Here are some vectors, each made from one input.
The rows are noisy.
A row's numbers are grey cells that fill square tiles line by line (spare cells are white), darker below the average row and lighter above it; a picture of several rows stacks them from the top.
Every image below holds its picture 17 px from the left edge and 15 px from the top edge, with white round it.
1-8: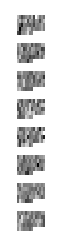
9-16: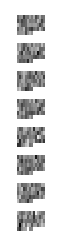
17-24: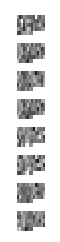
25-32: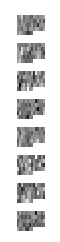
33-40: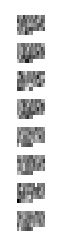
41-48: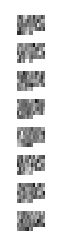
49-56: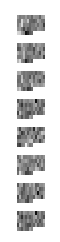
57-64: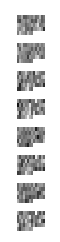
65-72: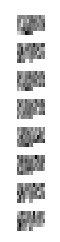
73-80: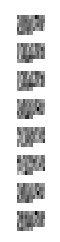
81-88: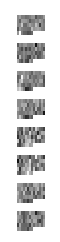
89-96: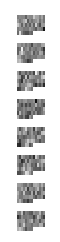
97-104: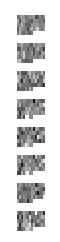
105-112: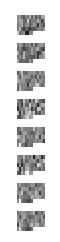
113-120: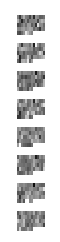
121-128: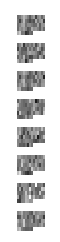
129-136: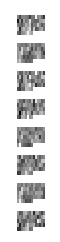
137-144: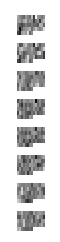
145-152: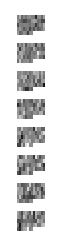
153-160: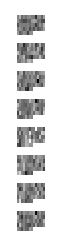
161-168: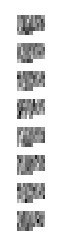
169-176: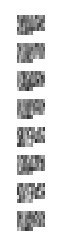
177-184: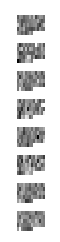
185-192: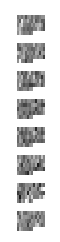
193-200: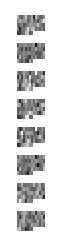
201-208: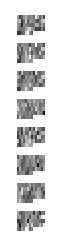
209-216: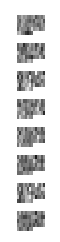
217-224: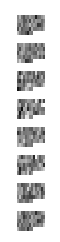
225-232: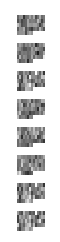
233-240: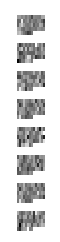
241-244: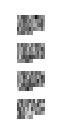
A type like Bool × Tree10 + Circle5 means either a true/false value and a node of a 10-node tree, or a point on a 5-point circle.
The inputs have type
(Bool × Line4 + Label8) × Tree10.
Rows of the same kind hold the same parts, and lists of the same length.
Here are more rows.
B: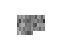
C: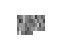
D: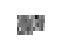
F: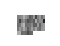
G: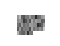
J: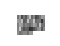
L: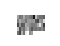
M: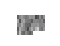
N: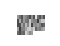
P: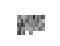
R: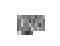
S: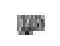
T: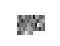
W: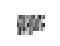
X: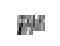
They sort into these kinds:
B, C, D, F, G, J, M, R, S
L, N, P, T, W, X

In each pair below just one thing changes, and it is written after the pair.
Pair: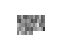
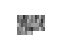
the true/false value
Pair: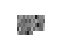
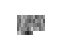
the true/false value
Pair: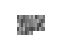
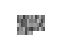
the node of the tree
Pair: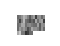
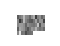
the place on the 4-point line
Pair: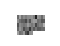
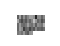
the place on the 4-point line
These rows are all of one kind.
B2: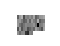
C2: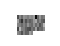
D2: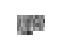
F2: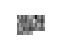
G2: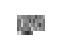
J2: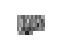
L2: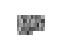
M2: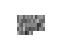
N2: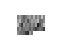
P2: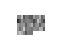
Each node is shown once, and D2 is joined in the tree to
B2, C2 and G2.
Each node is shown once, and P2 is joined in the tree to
M2.
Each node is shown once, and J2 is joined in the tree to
L2.
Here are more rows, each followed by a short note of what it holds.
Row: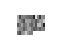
one of 8 labels and a node of a 10-node tree
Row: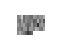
a point on a 4-point line, a node of a 10-node tree and a true/false value
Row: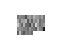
a point on a 4-point line, a node of a 10-node tree and a true/false value
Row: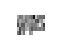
one of 8 labels and a node of a 10-node tree
